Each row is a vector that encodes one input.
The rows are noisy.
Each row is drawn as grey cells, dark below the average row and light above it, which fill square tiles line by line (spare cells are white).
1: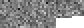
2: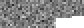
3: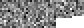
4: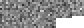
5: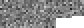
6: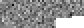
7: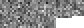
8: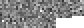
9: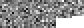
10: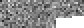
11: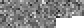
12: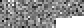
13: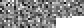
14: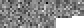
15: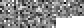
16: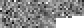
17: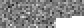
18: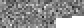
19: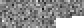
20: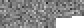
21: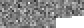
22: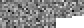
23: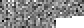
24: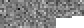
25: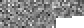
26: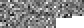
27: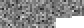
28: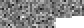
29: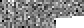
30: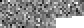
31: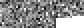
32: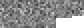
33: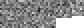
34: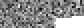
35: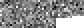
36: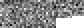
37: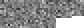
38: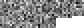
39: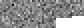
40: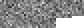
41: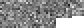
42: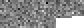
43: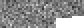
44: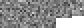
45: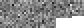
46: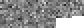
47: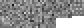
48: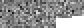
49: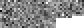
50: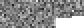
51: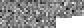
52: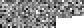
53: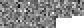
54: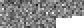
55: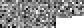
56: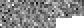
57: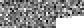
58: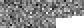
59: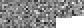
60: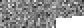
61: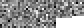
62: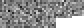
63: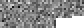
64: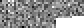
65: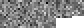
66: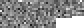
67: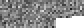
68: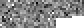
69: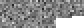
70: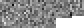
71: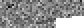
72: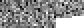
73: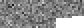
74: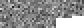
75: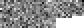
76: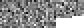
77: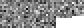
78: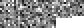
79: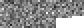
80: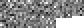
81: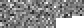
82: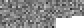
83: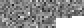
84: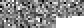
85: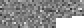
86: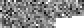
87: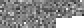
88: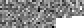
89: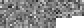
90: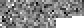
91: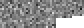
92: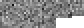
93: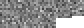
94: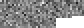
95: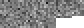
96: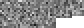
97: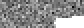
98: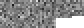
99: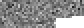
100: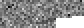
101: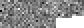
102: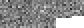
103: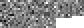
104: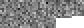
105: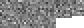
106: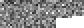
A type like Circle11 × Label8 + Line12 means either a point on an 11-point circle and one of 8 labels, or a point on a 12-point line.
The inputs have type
Bool × Bool × Bool + Tree14.
